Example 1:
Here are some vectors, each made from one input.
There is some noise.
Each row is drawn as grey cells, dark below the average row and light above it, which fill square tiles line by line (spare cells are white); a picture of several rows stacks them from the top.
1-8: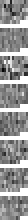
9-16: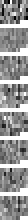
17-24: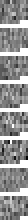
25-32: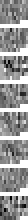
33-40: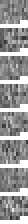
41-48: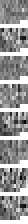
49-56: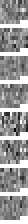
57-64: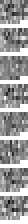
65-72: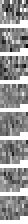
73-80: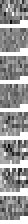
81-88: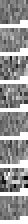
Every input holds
either a point on a 5-point line, or a point on a 7-point line.
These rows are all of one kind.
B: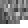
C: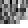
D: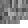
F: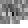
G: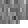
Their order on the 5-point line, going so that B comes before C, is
D, G, F, B, C.
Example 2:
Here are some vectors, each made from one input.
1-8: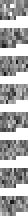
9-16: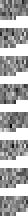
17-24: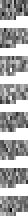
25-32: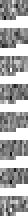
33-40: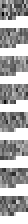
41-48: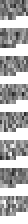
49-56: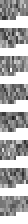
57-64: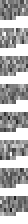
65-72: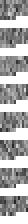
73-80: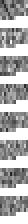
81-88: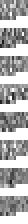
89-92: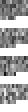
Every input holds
a point on a 9-point line, together with either a fixed value, or four true/false values.
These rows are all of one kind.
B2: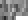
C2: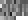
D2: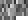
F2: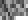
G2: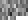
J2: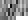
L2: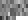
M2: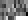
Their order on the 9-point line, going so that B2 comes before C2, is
J2, L2, B2, D2, G2, C2, M2, F2.
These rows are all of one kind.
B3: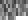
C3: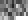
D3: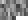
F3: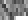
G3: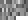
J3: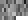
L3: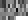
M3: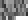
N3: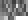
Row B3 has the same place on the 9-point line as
F3, L3 and M3.
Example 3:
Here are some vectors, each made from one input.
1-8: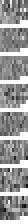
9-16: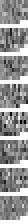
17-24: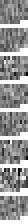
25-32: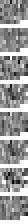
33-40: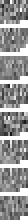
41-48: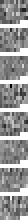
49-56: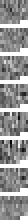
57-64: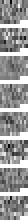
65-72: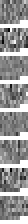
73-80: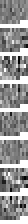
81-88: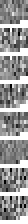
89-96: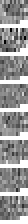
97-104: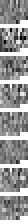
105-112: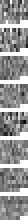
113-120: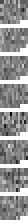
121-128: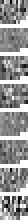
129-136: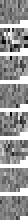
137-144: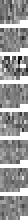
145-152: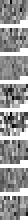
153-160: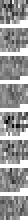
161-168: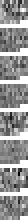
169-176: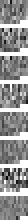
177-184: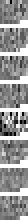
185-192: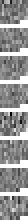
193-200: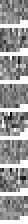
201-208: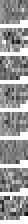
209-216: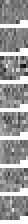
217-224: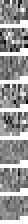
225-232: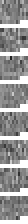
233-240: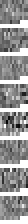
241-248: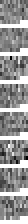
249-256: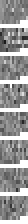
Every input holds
either a point on a 14-point circle, or a point on a 5-point line.
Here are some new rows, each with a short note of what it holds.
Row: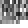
a point on a 5-point line
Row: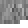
a point on a 14-point circle
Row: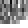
a point on a 5-point line
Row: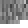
a point on a 5-point line
